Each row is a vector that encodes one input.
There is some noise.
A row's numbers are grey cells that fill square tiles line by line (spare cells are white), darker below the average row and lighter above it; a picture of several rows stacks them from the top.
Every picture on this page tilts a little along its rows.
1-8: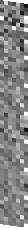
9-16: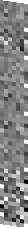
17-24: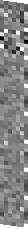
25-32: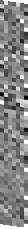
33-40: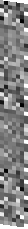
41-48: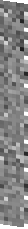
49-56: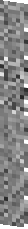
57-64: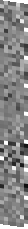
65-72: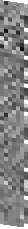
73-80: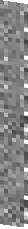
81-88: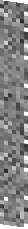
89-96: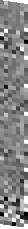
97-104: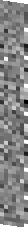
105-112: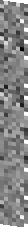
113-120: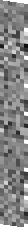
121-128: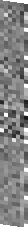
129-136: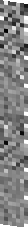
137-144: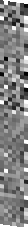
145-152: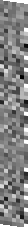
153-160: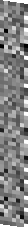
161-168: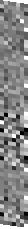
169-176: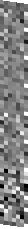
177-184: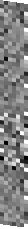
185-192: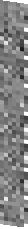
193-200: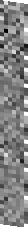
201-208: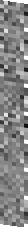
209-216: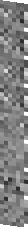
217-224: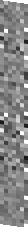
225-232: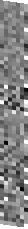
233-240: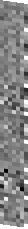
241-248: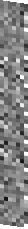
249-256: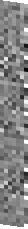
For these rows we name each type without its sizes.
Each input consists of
either a label and a true/false value, or a node of a tree.
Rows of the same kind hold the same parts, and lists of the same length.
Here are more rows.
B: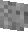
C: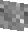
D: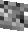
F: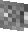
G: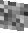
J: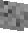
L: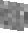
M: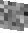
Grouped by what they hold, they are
B, C, G, J, L, M
D, F

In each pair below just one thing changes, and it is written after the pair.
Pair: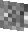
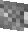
the label
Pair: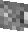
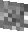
the true/false value
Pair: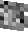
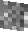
the label
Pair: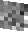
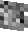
the true/false value
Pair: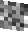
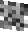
the label
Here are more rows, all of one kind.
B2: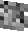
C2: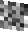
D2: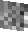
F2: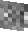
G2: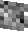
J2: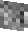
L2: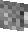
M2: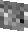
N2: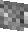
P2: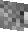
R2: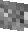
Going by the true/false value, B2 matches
F2, P2 and R2.
